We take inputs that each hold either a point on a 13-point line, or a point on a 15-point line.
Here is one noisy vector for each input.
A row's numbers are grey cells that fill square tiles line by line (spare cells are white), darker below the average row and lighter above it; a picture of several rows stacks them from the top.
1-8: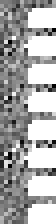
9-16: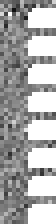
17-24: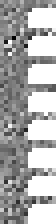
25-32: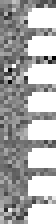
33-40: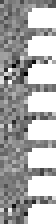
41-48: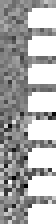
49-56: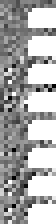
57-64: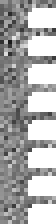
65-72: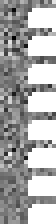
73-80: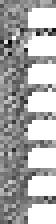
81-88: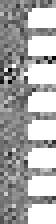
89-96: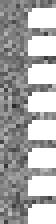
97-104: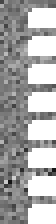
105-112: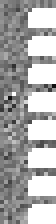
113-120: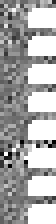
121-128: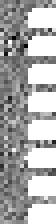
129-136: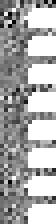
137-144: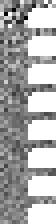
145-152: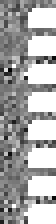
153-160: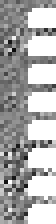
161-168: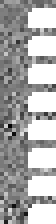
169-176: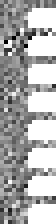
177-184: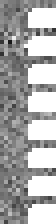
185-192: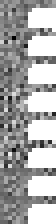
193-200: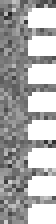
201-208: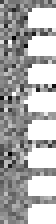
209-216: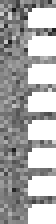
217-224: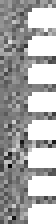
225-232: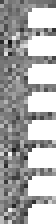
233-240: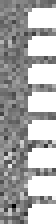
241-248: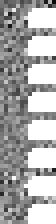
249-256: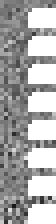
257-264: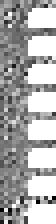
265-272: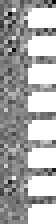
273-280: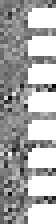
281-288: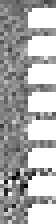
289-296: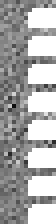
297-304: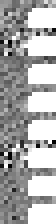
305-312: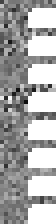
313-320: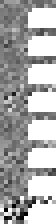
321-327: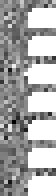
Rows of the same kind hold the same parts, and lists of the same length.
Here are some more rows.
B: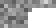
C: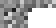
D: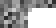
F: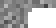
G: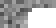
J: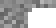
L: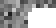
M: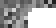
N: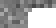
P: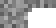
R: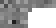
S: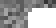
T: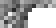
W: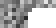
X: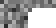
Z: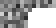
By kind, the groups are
B, C, F, G, J, P, T, W
D, L, M, N, R, S, X, Z

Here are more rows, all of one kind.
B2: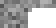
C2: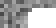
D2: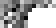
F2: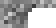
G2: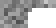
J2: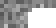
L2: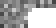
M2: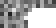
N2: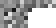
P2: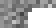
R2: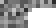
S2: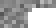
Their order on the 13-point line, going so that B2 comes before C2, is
F2, D2, R2, P2, B2, G2, S2, L2, M2, N2, J2, C2.
